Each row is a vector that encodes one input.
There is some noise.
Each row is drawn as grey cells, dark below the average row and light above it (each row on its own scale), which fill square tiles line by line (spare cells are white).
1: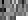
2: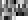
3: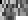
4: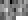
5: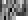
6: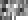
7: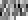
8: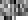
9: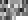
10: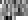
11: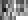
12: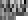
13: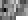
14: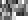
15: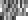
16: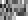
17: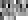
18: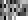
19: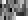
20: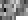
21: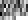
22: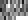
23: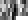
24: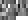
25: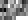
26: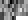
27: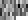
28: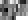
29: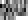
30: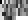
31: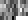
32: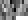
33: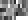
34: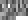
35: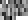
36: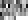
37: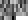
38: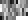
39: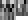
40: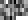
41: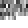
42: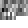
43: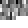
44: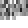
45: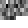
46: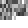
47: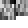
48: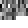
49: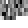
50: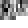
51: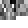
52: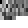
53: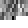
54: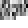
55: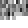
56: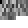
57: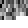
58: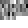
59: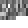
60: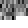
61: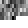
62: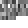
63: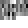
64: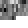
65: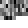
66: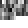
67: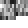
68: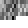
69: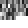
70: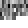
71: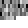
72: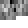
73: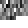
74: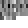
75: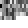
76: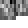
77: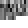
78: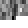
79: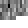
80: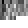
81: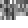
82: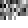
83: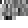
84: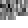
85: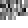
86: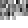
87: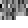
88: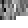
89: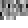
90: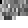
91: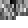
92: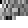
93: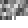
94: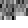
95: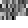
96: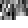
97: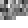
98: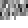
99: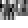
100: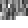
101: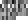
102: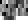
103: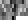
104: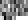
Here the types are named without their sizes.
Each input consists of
a label.
